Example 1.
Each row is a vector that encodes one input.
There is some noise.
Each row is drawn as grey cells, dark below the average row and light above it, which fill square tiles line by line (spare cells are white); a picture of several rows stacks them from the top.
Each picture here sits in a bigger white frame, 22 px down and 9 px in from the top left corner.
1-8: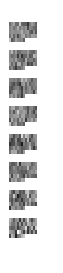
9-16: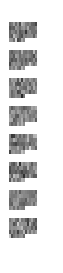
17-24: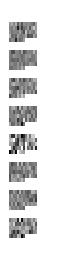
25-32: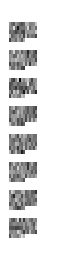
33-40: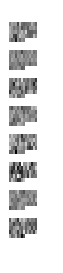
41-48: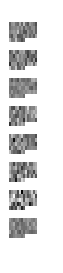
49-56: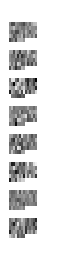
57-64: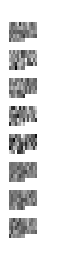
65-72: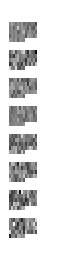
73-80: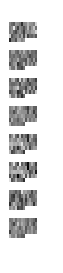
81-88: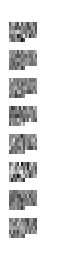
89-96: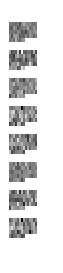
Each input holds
a point on a 10-point line and a true/false value.
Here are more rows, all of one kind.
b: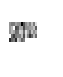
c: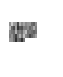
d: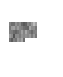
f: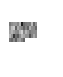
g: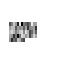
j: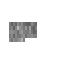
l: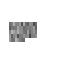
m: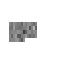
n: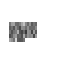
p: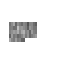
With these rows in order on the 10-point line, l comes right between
b and m.
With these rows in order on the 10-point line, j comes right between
d and f.
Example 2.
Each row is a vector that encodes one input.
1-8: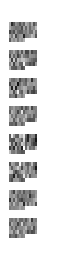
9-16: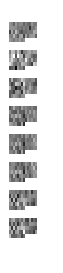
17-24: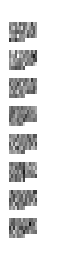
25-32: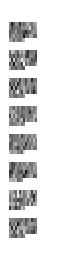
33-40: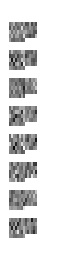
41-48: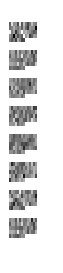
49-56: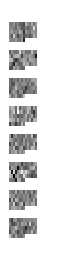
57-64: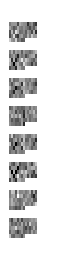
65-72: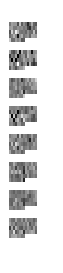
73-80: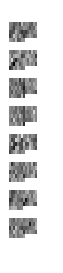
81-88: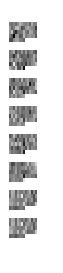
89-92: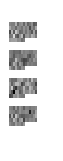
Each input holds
either a point on a 10-point line, or a node of an 11-node tree.
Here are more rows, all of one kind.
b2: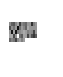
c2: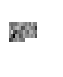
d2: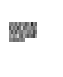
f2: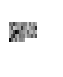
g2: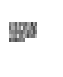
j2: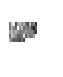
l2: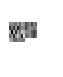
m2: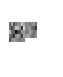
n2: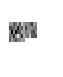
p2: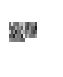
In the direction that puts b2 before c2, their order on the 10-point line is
j2, g2, d2, b2, l2, n2, p2, m2, f2, c2.
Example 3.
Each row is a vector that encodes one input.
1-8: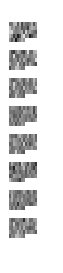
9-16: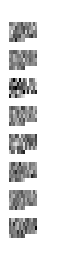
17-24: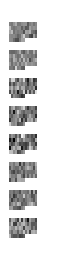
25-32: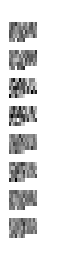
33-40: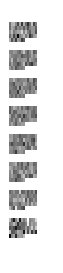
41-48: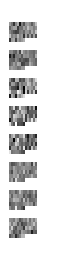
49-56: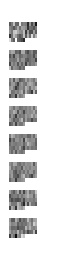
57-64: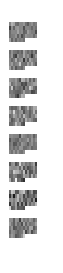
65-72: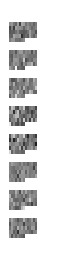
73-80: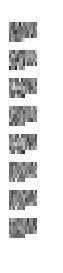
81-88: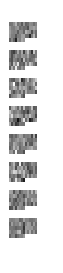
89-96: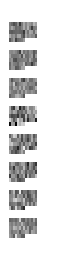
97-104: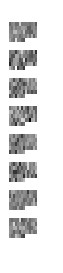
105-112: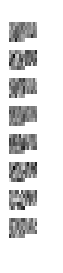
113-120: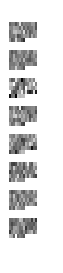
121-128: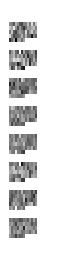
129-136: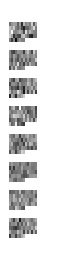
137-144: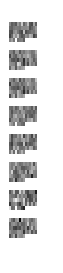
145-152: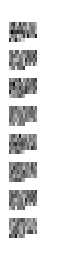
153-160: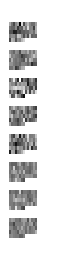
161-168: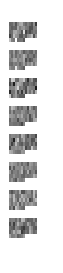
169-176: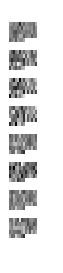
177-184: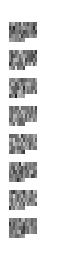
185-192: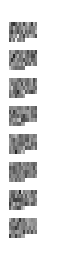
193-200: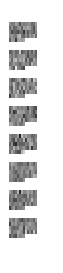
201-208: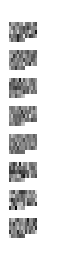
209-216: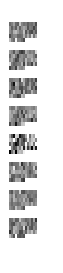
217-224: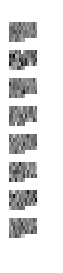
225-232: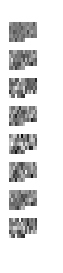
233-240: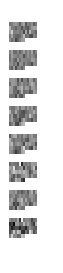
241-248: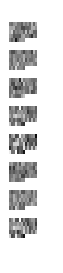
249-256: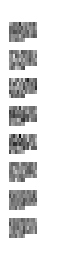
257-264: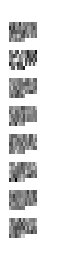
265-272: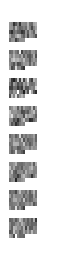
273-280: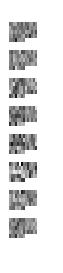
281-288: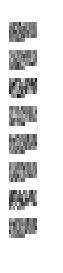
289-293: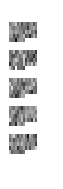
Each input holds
a node of an 11-node tree, together with either a point on a 9-point circle, or a fixed value.
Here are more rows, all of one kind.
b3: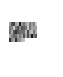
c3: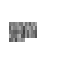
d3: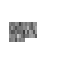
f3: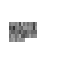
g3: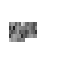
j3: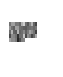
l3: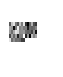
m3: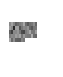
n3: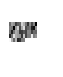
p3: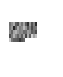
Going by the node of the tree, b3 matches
d3, g3 and l3.
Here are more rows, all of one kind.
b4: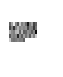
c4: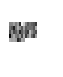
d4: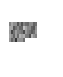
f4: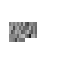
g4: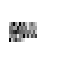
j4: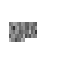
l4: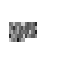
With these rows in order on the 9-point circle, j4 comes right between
f4 and l4.
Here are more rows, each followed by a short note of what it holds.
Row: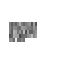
a node of an 11-node tree
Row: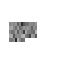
a point on a 9-point circle and a node of an 11-node tree
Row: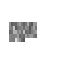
a node of an 11-node tree
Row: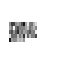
a node of an 11-node tree
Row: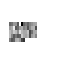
a node of an 11-node tree
